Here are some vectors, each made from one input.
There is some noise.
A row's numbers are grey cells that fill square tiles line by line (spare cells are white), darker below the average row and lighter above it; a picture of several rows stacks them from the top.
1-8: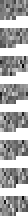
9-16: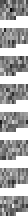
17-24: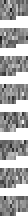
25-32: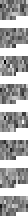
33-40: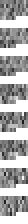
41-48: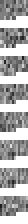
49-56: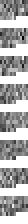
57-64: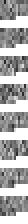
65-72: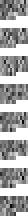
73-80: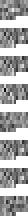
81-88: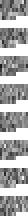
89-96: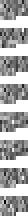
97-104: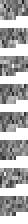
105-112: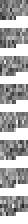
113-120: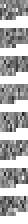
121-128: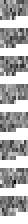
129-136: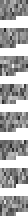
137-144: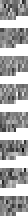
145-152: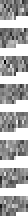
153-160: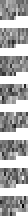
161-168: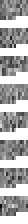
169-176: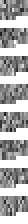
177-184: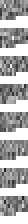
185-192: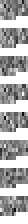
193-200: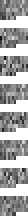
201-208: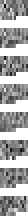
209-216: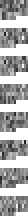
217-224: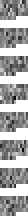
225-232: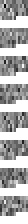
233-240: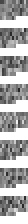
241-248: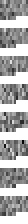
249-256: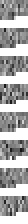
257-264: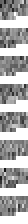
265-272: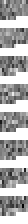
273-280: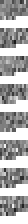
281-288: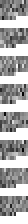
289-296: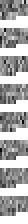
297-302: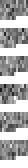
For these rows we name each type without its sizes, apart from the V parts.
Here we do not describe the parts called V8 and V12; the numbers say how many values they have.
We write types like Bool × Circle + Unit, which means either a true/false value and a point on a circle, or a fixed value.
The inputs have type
Bool × V12 + Label × (Tree + V8).
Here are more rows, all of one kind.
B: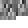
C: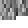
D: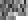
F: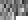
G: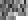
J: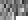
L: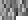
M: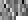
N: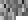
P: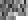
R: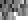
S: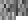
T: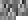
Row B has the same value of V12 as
D, G, P and T.
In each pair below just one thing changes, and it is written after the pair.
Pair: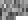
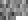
the label
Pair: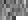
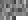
the node of the tree
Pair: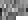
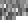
the node of the tree
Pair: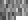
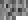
the label
